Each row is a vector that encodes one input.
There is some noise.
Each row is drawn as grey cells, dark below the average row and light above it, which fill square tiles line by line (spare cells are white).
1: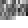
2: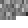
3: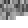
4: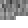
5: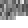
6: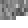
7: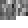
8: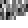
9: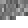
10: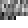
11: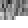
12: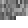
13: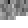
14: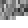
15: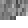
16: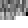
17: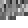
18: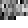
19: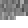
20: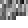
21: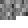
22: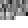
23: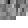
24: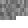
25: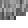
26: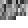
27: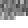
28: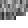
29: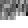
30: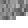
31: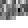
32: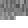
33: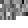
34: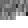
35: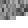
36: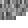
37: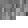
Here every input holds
a point on a 5-point line and a true/false value.
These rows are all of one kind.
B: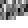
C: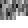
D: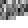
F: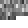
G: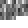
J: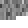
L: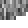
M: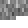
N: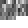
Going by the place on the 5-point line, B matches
D and J.
